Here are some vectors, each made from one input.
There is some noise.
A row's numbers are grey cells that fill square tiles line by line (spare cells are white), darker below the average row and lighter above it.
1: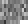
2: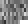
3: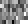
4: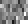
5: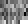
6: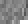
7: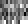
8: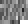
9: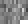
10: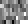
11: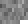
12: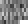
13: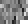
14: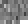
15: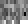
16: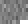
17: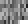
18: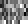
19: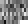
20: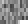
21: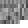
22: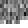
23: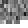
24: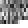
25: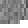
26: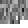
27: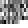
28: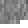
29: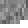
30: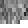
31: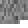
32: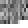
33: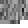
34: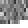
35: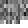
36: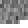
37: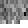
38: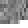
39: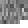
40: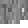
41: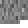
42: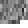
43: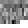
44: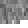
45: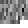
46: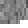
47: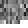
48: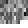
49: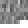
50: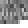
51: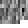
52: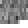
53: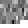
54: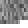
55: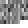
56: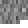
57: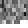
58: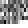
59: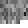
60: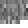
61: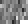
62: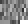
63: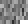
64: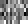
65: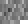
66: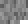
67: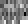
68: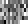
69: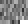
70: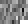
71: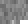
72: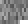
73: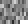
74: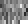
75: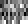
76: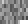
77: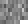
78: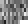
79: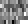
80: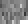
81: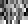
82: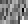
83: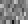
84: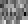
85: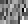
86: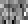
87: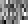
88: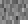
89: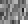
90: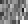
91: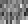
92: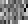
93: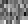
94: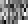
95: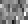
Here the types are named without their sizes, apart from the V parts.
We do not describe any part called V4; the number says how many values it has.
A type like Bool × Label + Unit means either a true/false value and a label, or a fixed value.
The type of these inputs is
List(Line) + V4 × V4.
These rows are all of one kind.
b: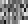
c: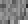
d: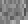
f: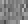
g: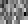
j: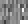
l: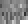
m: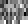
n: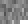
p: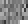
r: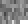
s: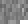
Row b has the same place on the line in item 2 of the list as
c, f and p.
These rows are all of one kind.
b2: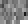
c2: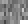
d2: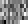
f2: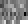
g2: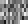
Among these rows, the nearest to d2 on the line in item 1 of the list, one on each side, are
b2 and c2.
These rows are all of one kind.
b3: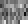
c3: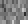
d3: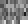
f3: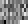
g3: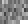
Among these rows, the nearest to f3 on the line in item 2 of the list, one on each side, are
c3 and g3.
